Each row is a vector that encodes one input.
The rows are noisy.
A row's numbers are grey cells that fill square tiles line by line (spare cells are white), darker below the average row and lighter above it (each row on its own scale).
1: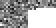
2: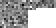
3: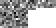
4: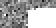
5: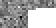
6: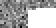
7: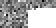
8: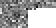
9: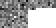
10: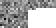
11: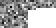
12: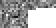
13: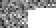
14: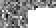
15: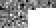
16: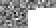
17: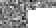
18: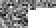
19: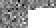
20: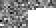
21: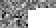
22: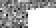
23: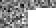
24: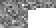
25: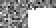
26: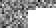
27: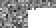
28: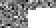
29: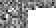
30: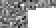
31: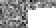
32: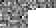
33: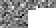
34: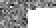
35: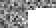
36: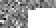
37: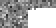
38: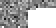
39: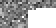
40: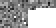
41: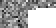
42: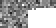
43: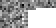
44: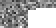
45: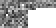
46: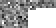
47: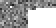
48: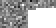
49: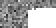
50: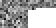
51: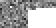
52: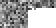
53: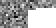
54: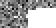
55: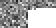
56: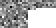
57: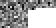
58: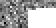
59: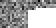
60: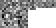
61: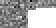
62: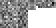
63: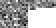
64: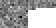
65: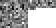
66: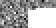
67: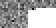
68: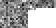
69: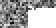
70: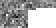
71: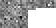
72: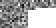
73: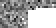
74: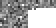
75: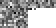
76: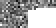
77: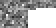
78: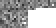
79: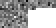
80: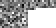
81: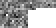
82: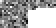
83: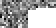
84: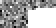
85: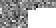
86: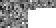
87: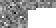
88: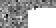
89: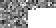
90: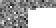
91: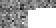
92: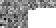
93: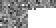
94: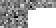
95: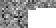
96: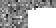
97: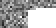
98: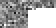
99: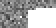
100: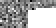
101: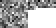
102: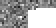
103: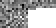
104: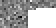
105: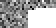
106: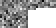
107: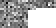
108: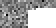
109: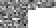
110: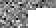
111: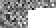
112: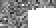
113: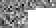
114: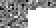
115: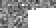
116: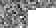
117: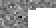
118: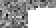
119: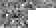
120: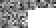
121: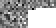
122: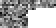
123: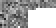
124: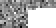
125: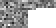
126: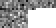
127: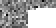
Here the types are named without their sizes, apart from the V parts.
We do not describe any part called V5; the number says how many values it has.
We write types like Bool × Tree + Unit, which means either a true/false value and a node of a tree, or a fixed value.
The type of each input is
(Bool × Circle + Unit) × Circle + Line × V5.
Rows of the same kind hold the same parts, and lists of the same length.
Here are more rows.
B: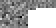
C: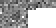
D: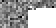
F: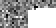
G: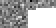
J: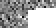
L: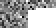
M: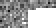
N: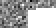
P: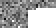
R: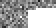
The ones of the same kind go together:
B, C, D, P
F, G, N
J, L, M, R

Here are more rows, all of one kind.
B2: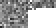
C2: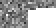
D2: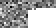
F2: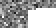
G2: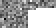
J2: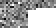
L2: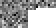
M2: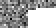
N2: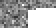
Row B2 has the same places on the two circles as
D2 and F2.
